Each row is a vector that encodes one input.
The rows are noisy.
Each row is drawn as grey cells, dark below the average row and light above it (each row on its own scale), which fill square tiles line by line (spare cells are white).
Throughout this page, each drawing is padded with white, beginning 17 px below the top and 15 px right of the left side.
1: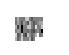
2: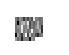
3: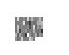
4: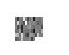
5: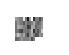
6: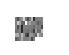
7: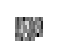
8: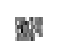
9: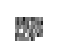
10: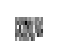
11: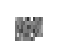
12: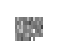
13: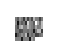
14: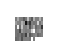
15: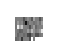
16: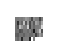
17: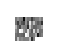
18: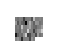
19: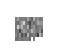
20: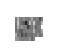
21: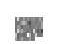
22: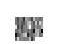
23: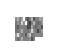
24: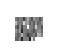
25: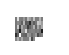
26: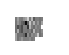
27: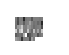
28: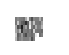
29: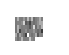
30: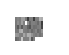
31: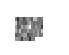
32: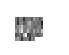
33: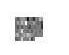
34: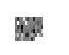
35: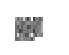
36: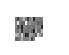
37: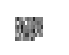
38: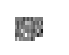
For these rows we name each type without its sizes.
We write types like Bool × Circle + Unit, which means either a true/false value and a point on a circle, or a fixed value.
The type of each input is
(Bool × Bool × Bool + Unit) × Circle.
